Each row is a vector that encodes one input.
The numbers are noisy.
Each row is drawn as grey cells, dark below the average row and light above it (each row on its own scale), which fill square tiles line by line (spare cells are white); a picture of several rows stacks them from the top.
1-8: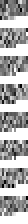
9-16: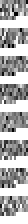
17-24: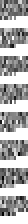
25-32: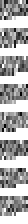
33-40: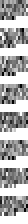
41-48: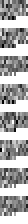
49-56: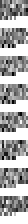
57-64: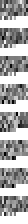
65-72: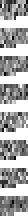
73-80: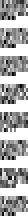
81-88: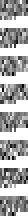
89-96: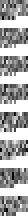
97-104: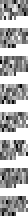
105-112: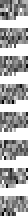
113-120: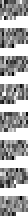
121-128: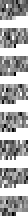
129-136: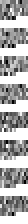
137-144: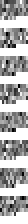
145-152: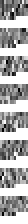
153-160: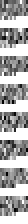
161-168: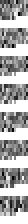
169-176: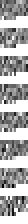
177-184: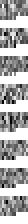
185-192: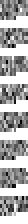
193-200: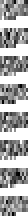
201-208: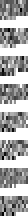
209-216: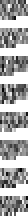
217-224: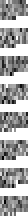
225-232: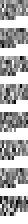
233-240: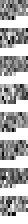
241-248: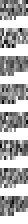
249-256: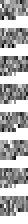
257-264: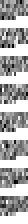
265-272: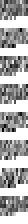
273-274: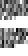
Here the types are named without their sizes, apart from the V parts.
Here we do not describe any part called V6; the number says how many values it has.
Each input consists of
a point on a line, together with either four true/false values, or a value of V6.
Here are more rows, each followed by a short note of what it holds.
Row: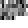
a point on a line and a value of V6
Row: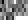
a point on a line and a value of V6
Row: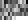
a point on a line and four true/false values
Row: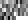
a point on a line and four true/false values
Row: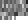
a point on a line and four true/false values
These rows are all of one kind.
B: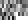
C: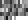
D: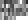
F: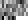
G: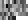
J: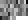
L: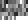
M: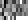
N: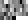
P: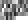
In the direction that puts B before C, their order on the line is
J, B, D, F, L, P, C, M, N, G.
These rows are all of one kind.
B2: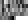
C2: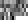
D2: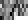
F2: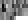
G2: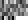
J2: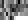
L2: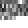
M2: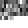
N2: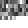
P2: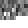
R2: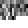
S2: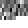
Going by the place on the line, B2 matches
L2, P2 and S2.
